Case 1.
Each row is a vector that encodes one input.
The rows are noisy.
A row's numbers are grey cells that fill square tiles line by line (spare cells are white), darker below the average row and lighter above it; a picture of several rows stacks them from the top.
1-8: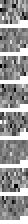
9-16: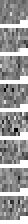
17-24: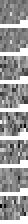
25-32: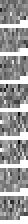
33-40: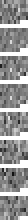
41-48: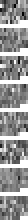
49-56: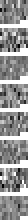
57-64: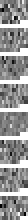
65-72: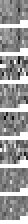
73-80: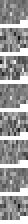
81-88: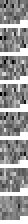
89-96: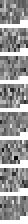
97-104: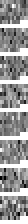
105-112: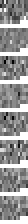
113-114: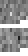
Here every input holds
either a point on an 11-point circle, or a fixed value.
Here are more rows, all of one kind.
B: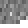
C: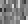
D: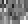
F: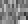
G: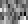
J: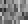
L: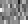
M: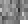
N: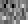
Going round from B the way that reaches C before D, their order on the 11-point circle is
B, C, J, F, G, D, N, L, M.
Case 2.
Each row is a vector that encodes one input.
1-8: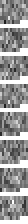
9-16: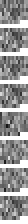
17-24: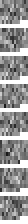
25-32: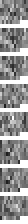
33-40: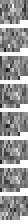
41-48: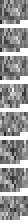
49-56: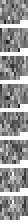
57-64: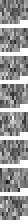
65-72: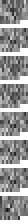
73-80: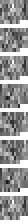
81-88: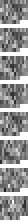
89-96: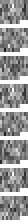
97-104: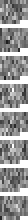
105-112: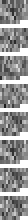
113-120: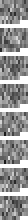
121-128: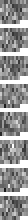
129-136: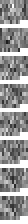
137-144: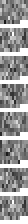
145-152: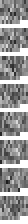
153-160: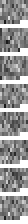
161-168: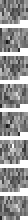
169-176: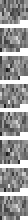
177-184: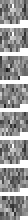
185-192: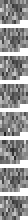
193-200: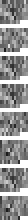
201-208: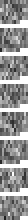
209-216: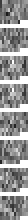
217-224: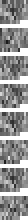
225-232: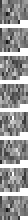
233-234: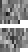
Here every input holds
a point on an 8-point circle.
